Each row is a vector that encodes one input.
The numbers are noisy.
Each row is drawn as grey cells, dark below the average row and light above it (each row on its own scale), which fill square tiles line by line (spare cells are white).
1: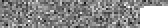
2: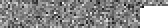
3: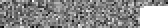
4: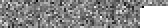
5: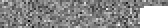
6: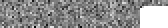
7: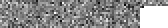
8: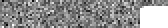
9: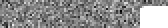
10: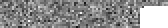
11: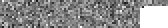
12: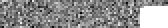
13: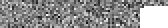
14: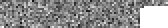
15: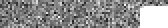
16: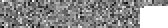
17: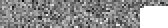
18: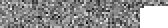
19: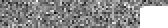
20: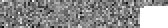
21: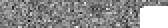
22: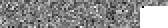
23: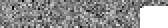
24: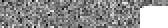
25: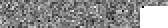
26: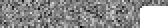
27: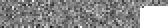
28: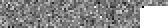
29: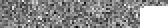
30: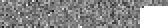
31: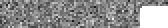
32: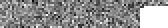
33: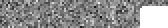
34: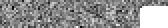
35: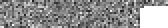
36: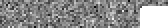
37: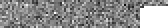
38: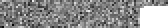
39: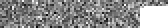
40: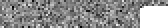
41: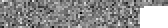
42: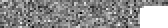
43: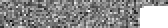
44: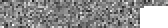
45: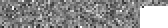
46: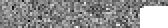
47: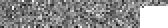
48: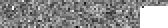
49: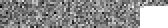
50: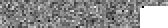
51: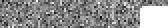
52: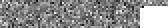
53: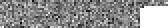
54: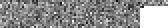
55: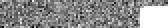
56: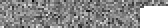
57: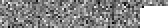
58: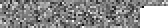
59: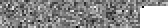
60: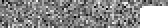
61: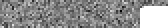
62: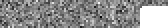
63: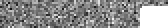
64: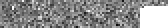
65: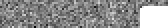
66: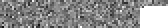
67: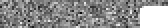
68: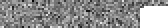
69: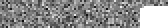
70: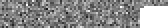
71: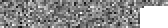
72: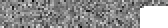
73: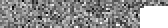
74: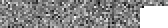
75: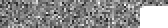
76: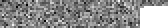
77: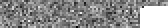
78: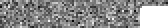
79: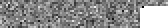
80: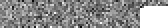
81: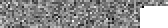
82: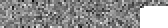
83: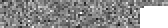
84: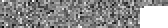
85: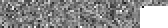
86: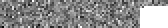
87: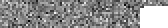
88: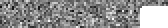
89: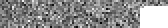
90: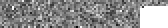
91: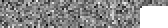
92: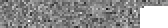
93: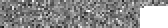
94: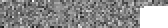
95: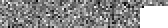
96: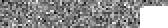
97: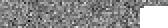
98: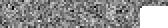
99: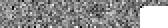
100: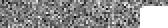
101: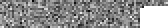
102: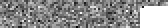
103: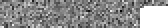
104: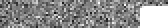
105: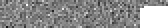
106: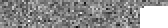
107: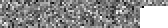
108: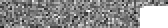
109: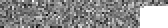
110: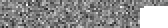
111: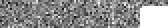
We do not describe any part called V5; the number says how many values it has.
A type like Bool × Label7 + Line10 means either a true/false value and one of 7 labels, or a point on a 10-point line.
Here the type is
Bool × (Tree8 × V5 + Unit).
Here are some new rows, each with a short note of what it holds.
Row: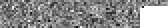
a true/false value
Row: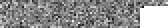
a node of an 8-node tree, a true/false value and a value of V5
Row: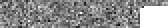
a node of an 8-node tree, a true/false value and a value of V5
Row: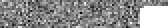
a true/false value
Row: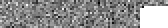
a true/false value
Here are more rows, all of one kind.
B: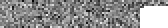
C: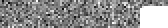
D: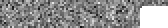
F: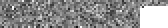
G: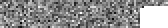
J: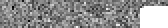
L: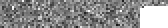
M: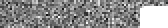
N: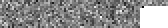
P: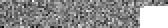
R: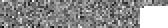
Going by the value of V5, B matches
C, J, N and R.
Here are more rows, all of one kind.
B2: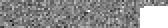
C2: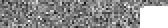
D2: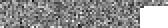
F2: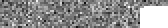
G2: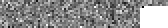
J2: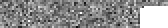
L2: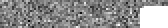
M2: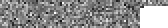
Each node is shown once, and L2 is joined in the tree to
C2.
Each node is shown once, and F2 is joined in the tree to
M2.
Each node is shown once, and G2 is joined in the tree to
D2.
